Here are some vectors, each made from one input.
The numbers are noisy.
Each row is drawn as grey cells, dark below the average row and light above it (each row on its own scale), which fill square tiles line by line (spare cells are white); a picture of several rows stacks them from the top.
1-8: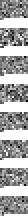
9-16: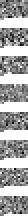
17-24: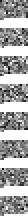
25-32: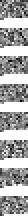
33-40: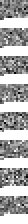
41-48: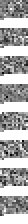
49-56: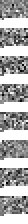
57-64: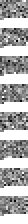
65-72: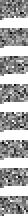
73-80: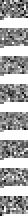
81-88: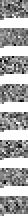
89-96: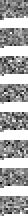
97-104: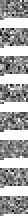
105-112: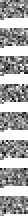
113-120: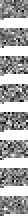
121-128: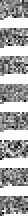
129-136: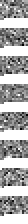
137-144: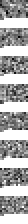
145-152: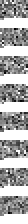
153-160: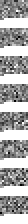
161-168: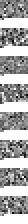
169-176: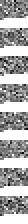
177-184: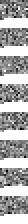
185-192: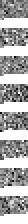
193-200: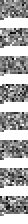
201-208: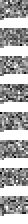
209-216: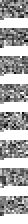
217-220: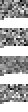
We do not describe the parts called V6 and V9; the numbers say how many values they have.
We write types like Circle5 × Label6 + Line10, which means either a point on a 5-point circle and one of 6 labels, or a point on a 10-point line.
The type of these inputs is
(Bool × Bool × Bool + V9) × (Line5 + V6).
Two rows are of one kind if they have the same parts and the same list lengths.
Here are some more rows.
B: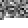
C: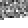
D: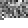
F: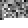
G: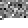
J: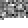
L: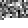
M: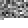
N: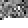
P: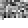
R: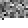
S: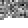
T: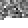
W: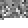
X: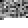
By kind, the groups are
B, D, L, R, T
C, F, W
G, P
J, M, N, S, X

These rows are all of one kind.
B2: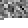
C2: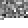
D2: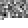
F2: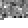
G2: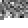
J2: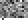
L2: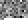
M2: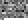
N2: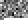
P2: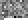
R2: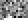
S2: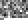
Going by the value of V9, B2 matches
D2, J2, L2 and R2.
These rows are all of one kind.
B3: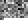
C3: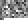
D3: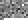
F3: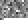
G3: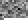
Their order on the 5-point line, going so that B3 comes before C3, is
D3, B3, C3, G3, F3.
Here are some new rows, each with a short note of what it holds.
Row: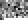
three true/false values and a value of V6
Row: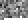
three true/false values and a value of V6
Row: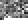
a value of V6 and a value of V9
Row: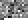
a point on a 5-point line and three true/false values
